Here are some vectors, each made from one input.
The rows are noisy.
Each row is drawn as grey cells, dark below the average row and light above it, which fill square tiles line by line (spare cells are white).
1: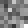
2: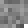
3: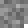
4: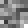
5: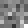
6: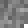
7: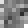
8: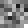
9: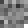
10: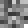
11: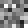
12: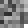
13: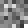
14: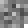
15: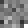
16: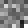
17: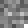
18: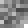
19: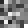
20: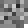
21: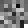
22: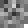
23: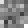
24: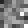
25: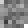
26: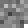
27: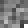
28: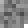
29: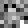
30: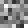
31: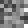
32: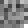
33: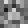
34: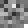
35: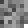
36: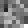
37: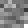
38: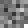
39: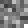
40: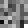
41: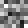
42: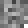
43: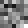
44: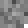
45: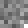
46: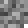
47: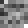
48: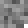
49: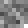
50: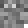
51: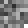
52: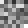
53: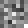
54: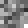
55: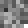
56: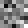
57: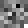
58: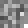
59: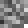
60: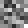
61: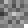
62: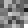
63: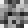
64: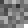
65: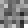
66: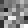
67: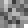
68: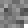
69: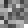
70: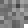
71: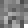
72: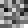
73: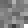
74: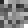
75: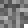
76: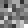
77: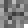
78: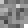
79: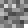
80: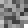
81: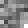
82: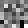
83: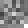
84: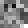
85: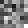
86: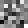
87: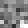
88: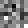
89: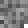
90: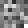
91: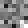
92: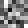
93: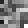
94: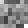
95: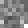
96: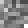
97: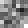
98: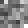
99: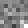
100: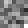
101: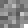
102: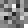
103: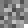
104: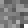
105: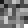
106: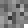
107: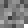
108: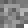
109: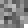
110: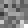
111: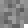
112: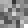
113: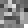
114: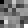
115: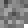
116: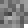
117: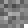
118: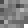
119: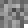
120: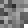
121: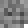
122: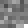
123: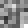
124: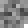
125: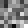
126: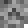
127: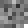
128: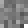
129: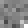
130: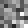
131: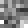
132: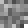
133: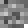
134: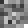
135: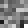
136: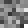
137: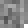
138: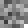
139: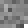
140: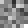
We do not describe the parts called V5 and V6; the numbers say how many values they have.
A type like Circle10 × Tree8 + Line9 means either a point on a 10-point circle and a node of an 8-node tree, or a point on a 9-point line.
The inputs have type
Bool × (Tree7 + V5 × V6) + Unit.
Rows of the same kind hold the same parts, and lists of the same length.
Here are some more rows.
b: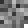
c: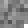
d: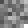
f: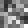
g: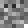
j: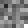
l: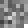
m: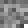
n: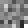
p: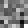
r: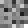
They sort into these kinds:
b, c, g, l, n
d, j, m, p
f, r

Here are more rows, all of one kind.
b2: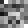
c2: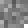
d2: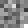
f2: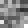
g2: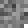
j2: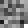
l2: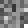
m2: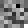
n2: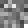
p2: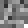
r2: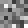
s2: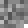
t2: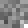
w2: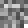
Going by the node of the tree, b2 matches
d2, p2 and s2.
